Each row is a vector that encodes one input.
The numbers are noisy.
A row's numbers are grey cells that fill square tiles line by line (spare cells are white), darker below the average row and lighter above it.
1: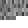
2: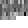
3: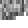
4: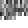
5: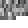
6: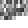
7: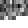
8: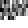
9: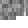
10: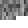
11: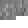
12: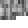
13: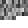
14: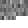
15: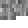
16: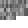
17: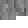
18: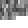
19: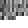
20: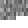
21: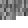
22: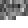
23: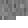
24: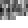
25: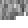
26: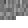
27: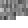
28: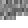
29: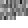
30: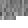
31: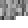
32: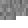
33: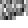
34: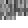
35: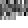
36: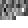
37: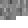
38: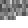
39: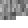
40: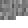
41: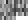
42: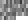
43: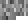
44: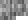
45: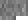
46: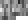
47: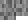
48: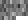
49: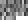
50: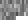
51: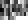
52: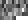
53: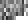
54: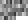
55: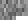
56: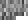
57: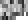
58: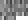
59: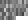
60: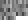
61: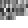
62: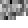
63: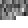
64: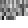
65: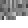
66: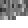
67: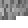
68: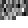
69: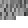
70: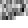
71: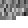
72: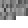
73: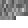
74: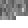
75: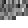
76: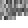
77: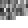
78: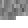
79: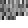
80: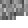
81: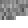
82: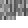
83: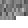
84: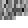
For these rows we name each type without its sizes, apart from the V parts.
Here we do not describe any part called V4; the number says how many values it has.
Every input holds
a point on a line, together with either a point on a line, or a value of V4.
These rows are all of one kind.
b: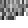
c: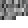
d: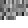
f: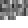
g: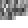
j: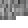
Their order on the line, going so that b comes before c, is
b, c, g, f, j, d.
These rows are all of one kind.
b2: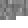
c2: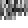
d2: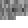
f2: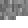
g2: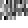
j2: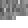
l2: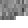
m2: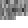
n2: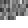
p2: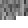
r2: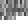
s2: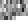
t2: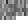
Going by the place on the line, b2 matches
c2, d2, l2 and m2.
